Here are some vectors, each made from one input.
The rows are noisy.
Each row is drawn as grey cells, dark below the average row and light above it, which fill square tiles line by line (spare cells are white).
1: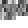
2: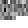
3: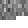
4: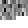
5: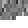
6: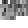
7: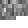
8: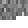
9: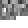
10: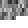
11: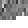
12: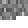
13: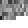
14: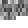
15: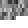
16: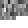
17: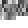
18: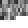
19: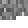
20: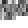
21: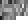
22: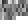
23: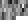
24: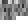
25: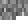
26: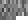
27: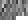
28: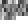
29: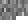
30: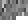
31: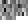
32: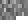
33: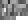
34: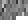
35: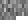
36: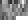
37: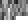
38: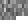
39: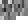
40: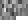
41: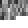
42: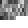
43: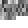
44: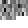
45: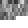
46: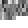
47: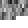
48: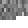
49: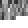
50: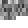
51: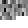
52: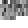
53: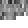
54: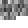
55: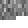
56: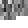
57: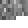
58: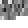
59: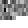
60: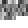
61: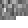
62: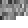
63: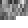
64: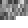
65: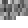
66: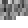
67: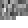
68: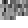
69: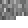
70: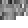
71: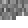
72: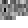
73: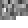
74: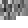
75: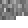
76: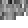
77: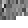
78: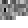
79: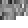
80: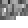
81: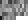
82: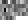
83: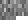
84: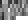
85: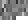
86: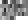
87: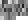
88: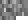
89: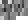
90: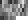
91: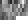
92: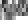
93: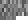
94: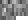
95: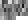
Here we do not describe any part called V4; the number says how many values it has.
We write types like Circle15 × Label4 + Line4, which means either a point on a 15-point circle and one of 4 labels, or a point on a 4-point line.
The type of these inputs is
Bool × (Line5 + V4).
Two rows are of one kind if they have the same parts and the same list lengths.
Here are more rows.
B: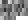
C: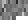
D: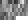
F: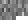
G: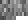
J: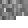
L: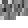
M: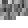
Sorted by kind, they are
B, C, F, G, J, L, M
D

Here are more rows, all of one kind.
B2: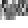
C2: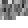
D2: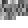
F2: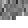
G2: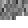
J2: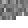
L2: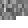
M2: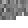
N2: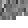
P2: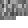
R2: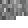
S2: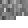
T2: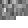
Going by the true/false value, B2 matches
C2 and D2.
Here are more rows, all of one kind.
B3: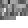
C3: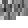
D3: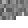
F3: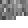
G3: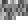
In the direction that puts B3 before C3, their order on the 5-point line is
B3, G3, F3, D3, C3.
